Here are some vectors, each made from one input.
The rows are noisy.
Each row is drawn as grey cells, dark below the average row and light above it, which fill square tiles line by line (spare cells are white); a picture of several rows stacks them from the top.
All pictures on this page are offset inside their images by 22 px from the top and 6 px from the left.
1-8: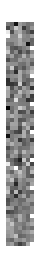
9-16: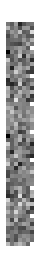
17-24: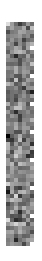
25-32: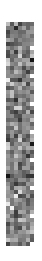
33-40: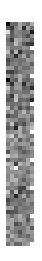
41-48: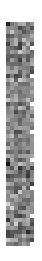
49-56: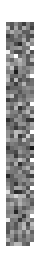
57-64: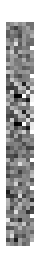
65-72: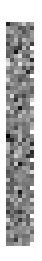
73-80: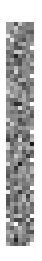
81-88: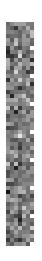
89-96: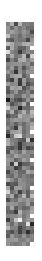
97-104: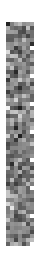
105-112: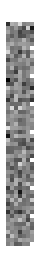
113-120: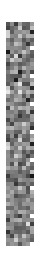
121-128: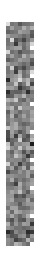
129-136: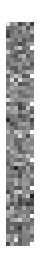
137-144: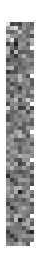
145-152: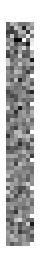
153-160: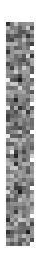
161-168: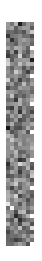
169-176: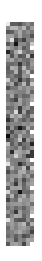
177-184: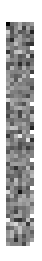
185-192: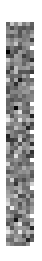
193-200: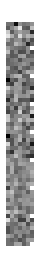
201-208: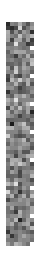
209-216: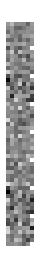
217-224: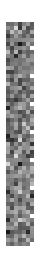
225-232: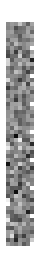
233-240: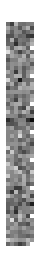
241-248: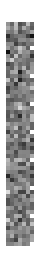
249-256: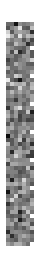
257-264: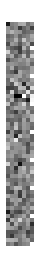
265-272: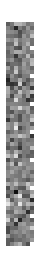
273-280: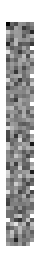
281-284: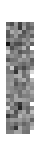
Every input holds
a list of up to three points on an 11-point line.
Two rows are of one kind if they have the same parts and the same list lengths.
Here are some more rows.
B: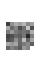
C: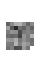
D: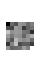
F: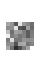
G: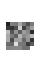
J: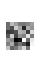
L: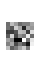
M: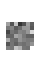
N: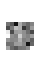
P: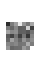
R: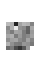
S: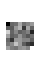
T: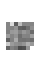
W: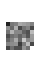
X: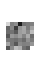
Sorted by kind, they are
B, C, F, P, R, T, W
D, G, N, S
J, L
M, X

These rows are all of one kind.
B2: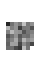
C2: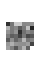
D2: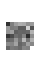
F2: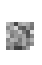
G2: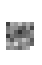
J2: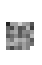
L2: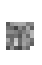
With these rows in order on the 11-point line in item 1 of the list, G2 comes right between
C2 and J2.
